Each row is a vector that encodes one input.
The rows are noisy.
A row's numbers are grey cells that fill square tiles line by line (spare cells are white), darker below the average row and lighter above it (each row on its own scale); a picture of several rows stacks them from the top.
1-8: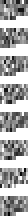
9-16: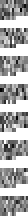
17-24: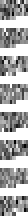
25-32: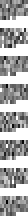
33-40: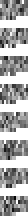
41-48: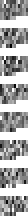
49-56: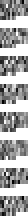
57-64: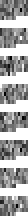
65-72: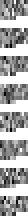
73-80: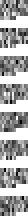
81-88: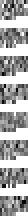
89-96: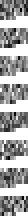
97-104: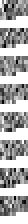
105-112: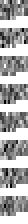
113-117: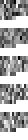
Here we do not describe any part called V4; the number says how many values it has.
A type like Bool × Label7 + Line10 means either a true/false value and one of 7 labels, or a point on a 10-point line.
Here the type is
(Line6 + V4) × Line8.
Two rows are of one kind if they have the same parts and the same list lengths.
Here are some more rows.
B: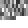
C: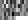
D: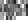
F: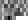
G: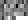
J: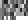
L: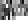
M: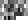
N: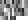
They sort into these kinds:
B, F, L, M
C, D, G, J, N

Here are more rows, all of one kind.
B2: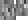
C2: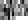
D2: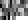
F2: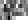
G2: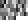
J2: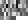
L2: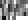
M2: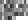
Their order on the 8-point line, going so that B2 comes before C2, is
B2, L2, D2, G2, M2, F2, C2, J2.
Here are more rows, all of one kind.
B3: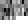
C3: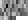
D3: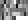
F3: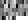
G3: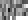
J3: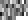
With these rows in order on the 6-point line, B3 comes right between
D3 and G3.
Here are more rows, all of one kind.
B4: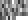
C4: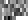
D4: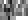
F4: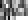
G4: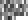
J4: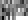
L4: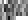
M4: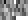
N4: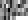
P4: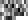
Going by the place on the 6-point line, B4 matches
C4 and L4.
